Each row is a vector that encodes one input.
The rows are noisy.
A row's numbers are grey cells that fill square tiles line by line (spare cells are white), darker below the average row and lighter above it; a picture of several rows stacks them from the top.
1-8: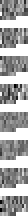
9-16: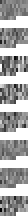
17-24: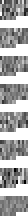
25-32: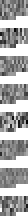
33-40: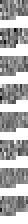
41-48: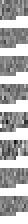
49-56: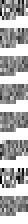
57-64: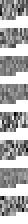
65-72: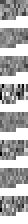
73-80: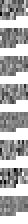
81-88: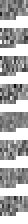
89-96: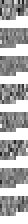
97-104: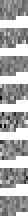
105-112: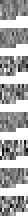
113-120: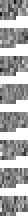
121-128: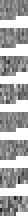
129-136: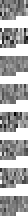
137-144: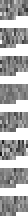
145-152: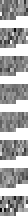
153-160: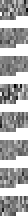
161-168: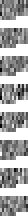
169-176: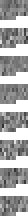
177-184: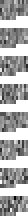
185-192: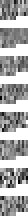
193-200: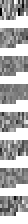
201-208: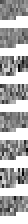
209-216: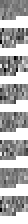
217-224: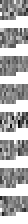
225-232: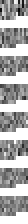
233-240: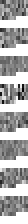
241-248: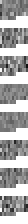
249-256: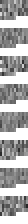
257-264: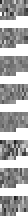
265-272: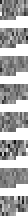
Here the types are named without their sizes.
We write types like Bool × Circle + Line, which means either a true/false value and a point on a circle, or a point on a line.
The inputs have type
Bool × (Label + Line).
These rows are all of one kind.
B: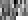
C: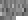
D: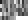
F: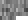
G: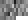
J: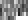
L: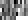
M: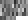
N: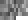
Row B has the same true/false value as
D, G and N.
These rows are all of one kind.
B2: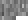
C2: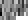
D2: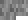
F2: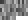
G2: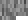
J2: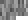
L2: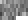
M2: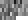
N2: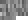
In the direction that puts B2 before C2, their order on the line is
J2, F2, D2, B2, M2, N2, C2, G2, L2.
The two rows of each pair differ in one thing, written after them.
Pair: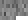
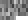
the true/false value
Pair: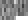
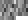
the true/false value
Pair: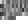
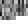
the true/false value
